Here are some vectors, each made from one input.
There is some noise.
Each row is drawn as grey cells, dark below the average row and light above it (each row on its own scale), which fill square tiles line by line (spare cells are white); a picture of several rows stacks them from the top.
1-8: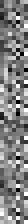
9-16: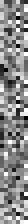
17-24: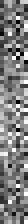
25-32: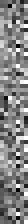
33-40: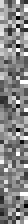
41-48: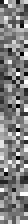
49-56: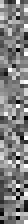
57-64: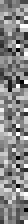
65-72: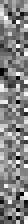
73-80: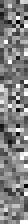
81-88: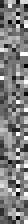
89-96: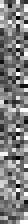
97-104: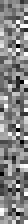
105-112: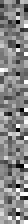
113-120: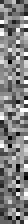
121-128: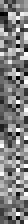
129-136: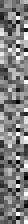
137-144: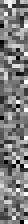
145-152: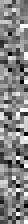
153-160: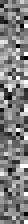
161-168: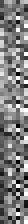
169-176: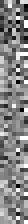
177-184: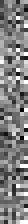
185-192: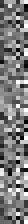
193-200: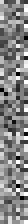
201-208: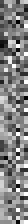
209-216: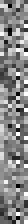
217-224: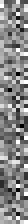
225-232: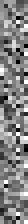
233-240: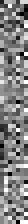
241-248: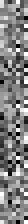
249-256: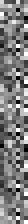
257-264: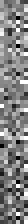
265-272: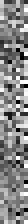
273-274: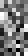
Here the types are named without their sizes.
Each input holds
a point on a line and a true/false value, together with either a point on a circle, or a fixed value.
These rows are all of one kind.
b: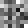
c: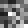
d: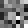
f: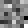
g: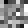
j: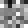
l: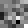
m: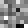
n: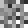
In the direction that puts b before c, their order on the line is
m, l, b, j, d, g, f, c, n.
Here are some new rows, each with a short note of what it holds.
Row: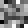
a point on a line and a true/false value
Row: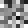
a point on a line and a true/false value
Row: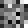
a point on a circle, a point on a line and a true/false value
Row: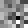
a point on a circle, a point on a line and a true/false value
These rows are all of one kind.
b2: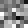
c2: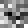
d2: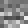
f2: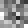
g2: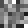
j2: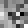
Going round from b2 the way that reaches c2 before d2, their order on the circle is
b2, f2, j2, c2, g2, d2.
